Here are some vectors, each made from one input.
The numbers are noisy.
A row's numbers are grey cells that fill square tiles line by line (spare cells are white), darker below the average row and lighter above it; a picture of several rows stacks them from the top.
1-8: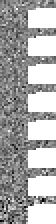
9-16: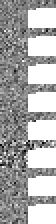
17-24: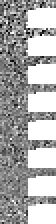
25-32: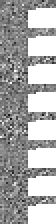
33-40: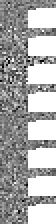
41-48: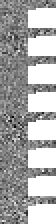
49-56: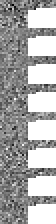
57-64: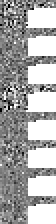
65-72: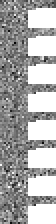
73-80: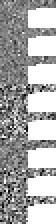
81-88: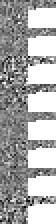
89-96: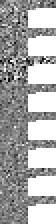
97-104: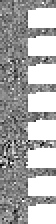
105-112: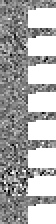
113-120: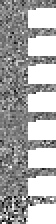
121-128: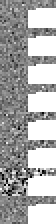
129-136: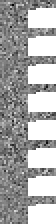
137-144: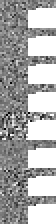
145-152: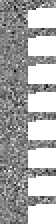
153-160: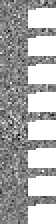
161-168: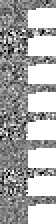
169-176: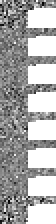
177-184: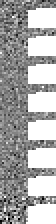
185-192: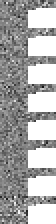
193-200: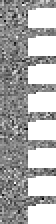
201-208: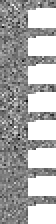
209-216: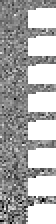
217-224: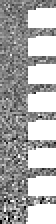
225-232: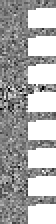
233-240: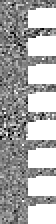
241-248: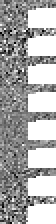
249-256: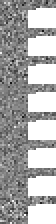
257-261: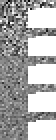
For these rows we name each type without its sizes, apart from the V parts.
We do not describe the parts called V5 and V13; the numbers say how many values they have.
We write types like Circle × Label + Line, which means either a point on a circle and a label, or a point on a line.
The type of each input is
Bool × Bool × Bool × (Line + V13) + V5.
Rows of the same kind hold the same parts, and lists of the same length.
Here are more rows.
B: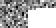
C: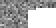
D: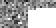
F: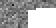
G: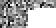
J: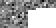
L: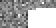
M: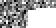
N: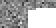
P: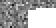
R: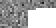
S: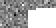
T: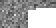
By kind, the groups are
B, C, D, F, N, R, T
G, M
J, L, P, S

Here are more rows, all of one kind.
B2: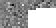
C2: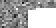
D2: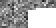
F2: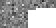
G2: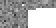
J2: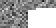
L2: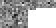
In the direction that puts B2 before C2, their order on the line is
L2, D2, B2, G2, F2, C2, J2.
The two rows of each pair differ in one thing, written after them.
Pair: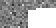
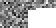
one of the three true/false values
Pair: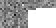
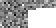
the place on the line
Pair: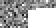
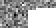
one of the three true/false values
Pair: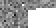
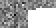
the place on the line
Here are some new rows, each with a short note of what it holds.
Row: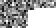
a value of V5
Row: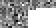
a point on a line and three true/false values
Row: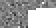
a point on a line and three true/false values
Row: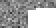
three true/false values and a value of V13
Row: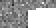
a point on a line and three true/false values
